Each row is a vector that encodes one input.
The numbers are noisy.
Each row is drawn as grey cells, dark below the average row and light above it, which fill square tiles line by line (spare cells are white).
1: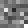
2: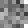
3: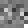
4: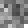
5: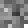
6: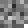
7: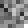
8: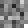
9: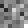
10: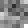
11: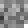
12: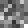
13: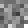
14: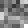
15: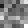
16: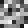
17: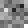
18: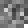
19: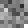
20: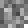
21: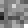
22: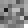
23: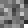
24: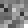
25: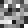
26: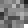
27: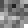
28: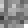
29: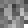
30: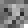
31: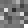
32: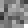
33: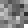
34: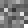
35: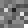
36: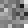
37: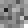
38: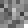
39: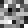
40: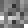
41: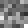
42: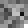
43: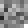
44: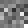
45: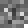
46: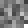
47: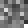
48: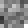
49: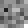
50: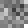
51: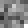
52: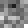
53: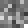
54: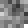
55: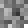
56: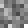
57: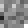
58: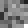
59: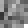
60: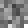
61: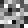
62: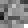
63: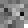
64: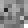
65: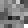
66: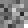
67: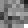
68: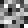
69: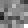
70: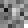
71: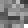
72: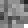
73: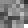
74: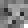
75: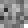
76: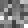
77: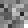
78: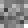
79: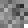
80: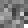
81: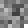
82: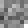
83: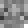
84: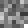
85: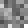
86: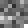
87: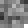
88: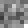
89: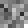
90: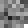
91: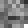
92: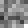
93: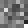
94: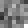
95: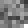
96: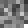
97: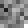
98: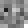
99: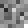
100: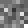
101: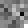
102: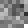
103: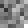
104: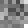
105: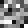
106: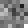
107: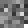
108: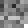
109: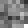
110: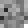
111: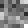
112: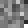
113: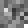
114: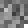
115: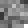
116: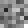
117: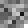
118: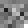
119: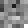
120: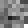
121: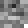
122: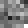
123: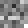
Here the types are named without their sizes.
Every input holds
a list of points on a line.
